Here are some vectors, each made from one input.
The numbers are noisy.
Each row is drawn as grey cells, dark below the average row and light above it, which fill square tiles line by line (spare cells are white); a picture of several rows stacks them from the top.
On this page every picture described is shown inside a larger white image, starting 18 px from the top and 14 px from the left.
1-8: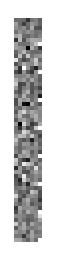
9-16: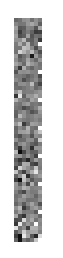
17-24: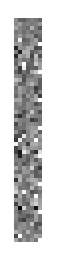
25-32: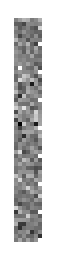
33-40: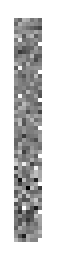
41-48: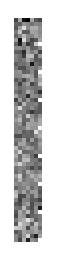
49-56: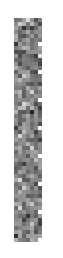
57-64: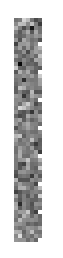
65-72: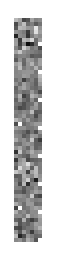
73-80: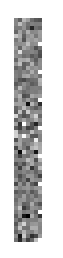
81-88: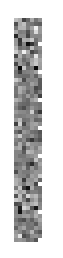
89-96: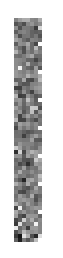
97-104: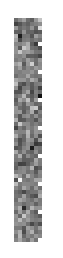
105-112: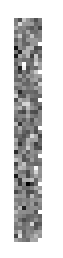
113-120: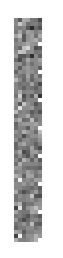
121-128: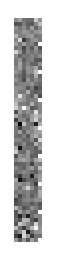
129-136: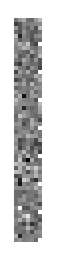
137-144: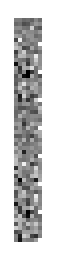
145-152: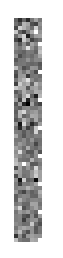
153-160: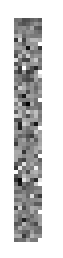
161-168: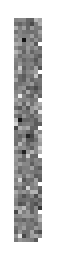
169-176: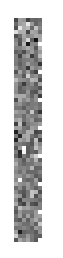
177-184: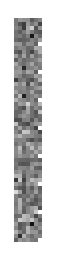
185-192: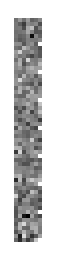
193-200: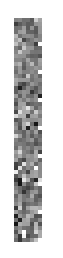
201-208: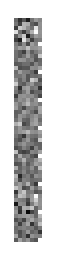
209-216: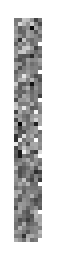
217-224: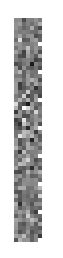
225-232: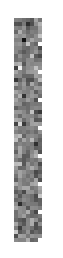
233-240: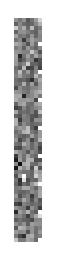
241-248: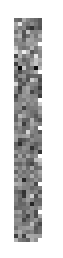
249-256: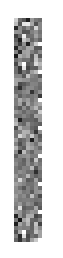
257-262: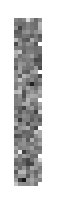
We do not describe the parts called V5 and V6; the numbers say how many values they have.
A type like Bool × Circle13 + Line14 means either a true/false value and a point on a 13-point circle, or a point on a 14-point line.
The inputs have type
Label10 + (Tree9 + V6) × V5.
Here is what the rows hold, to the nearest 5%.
About 20% of them hold one of 10 labels. The rest hold a value of V5, together with either a node of a 9-node tree, or a value of V6.
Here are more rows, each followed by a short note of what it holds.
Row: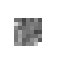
a node of a 9-node tree and a value of V5
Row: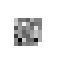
one of 10 labels
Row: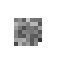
a value of V5 and a value of V6
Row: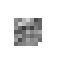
a value of V5 and a value of V6
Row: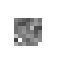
a node of a 9-node tree and a value of V5
